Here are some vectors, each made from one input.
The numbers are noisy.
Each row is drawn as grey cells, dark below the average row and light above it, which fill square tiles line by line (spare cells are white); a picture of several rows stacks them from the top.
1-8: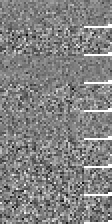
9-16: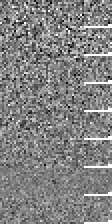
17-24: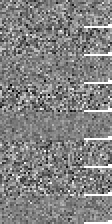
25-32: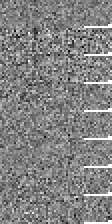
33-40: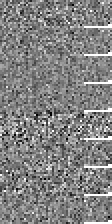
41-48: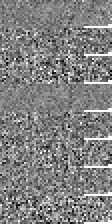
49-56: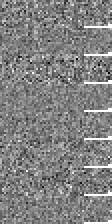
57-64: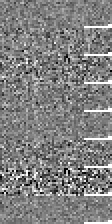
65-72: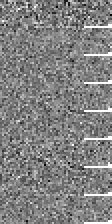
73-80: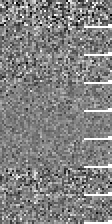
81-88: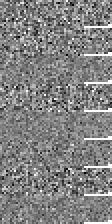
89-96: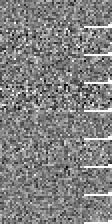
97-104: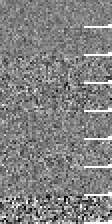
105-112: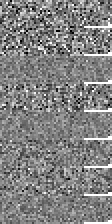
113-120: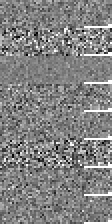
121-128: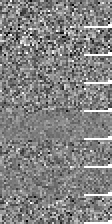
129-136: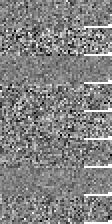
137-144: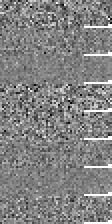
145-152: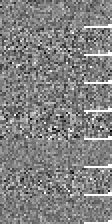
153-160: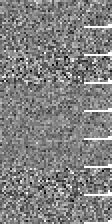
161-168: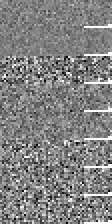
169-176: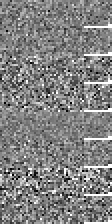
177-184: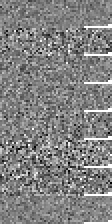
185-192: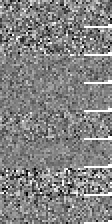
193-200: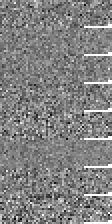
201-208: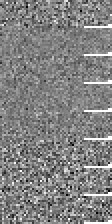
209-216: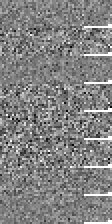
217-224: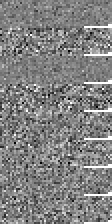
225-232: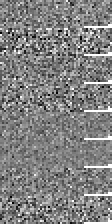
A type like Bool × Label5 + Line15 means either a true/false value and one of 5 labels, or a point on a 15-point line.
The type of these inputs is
(Bool × Bool × Bool × Bool + Unit) × Line11 + Line10.
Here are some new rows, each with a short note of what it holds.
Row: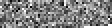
a point on a 10-point line
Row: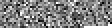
a point on a 10-point line
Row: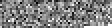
a point on an 11-point line
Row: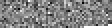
a point on a 10-point line
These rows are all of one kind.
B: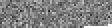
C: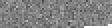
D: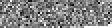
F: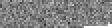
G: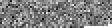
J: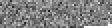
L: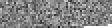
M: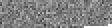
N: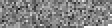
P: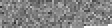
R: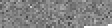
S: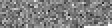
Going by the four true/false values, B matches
D, P and R.
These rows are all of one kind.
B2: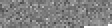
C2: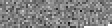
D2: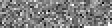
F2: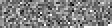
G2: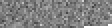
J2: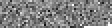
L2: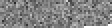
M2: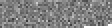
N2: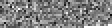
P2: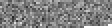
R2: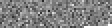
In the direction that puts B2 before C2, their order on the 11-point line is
N2, B2, C2, J2, M2, D2, F2, L2, R2, G2, P2.
